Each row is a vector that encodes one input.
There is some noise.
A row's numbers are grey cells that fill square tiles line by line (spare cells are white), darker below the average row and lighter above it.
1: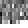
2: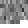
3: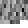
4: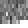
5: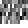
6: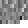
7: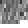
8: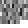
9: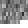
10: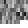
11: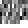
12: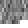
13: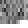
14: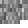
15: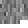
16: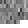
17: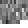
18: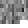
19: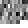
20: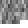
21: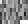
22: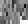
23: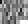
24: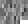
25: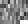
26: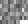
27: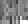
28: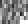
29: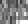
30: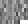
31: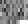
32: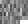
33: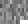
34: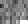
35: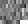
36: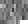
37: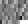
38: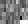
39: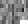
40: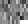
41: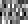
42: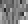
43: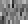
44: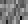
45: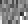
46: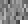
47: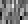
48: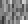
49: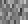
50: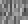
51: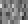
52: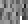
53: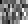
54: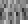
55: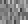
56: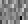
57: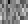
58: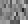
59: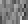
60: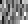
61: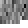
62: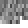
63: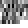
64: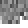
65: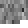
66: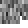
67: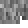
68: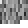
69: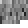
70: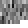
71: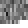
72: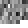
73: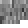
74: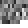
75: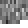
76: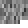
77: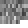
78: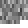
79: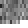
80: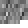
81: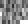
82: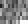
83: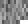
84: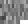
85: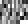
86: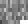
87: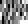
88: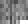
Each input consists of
one of 10 labels and a node of an 11-node tree.
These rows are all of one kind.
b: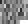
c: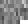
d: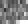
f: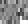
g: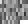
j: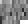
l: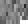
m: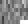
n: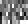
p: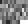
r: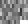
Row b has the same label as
f and r.
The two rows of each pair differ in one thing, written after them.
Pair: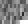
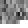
the label
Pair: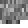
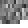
the node of the tree
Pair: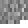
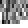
the label
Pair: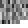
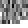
the node of the tree
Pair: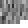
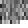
the label
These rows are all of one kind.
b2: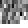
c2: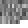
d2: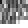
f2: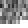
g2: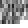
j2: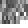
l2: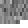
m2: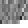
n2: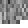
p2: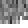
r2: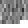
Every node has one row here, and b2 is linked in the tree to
f2, g2, j2 and l2.
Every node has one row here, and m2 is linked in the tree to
c2.
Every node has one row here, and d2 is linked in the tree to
c2.
